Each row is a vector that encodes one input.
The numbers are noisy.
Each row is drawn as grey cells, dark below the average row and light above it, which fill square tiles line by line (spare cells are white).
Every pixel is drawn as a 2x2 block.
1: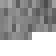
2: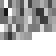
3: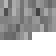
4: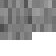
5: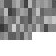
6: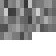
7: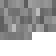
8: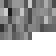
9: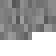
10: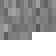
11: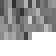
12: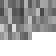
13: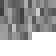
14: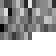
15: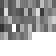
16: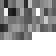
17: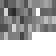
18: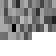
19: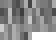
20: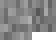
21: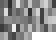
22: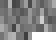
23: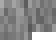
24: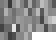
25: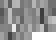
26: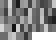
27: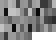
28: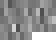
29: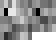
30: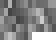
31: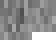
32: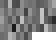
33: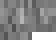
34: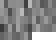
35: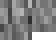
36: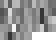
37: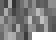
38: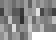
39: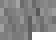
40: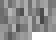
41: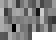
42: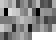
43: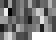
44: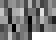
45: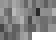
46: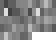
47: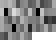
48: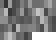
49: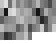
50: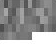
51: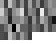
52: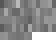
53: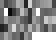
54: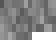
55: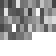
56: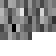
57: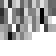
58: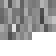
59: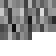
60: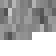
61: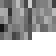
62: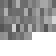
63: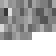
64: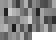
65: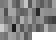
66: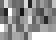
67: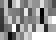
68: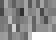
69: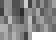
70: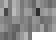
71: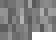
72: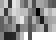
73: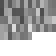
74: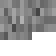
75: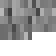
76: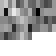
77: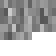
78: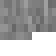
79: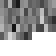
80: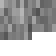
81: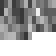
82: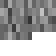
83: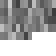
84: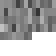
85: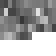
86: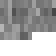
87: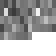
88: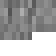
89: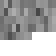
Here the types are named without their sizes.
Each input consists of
a label, together with either a fixed value, or three true/false values.
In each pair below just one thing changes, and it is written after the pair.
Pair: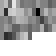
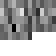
one of the three true/false values
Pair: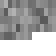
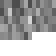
the label
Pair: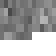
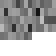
one of the three true/false values
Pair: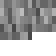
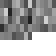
the label
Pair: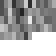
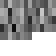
the label
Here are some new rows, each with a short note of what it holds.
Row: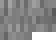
a label
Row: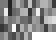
a label and three true/false values
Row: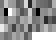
a label and three true/false values
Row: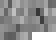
a label and three true/false values
